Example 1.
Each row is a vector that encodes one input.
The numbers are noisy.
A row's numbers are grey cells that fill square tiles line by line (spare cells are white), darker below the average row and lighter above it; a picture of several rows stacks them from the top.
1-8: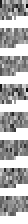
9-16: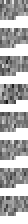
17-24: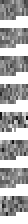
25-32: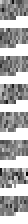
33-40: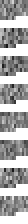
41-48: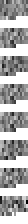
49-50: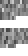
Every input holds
a list of up to two points on a 5-point circle.
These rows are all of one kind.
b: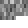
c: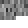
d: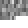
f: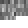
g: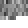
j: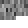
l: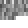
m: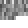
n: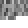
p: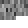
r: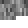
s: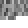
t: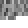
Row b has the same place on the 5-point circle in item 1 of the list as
c, j, p and r.
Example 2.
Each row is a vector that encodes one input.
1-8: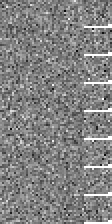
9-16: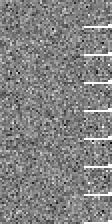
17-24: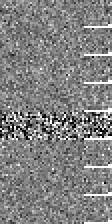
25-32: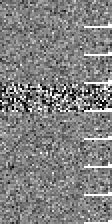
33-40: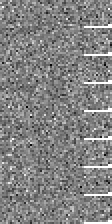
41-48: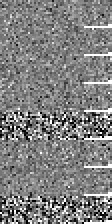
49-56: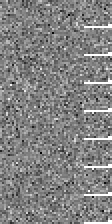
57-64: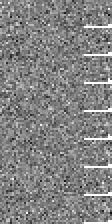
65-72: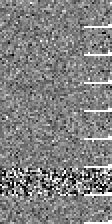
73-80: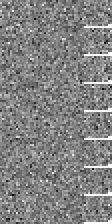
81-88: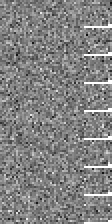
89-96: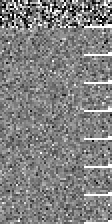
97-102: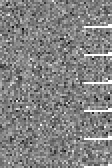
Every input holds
either a fixed value, or a point on each of two 7-point lines and a node of a 9-node tree.
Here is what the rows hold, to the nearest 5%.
About 5% of them hold a fixed value. The rest hold a point on each of two 7-point lines and a node of a 9-node tree.
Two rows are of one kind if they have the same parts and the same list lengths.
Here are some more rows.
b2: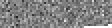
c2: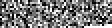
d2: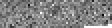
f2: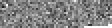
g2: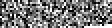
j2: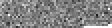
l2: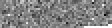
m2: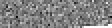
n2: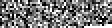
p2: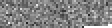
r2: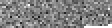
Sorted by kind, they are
b2, d2, f2, j2, l2, m2, p2, r2
c2, g2, n2

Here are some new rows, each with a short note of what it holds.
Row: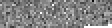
a point on each of two 7-point lines and a node of a 9-node tree
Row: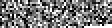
a fixed value
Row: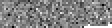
a point on each of two 7-point lines and a node of a 9-node tree
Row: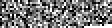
a fixed value
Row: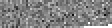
a point on each of two 7-point lines and a node of a 9-node tree
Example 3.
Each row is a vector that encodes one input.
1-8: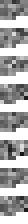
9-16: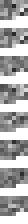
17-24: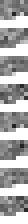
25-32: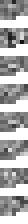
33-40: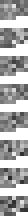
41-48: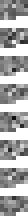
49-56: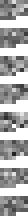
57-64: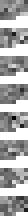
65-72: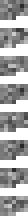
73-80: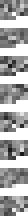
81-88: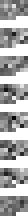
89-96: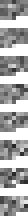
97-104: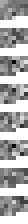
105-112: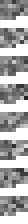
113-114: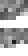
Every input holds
one of 12 labels and a true/false value.
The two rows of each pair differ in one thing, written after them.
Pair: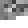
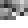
the true/false value
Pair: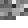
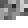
the label
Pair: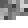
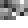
the label
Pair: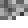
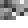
the label
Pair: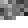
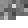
the label
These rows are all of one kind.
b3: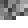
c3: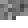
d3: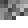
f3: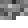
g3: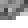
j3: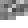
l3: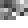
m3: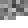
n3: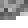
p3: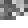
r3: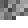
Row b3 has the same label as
d3, f3 and r3.
